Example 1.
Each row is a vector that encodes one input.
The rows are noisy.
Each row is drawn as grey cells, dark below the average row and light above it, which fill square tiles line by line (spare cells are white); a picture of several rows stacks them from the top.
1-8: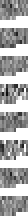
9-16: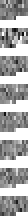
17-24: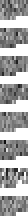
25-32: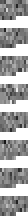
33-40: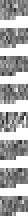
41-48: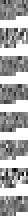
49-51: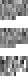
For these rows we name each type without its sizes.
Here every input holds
either a point on a line, or three true/false values.
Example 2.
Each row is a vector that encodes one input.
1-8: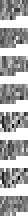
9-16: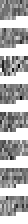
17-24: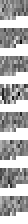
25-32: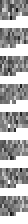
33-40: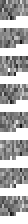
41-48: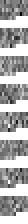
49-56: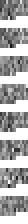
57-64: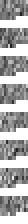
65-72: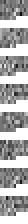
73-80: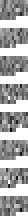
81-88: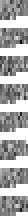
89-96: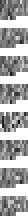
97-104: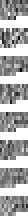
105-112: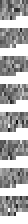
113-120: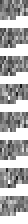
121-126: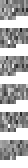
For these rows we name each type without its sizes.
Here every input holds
a list of points on a line.
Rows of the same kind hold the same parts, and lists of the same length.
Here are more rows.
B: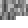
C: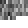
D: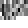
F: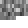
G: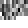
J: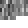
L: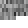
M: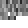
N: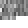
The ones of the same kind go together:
B, F, L, M, N
C, J
D, G

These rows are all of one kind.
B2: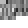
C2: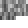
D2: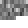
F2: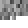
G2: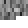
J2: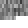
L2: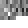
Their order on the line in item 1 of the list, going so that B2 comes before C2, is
L2, B2, J2, F2, G2, D2, C2.
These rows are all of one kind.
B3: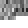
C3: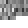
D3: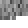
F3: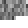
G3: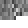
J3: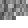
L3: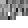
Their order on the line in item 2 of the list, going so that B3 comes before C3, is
B3, C3, L3, D3, F3, J3, G3.
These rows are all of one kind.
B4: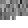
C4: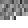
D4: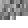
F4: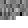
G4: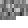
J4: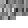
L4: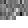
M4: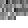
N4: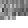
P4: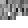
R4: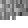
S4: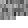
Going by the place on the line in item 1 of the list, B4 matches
C4, D4 and R4.
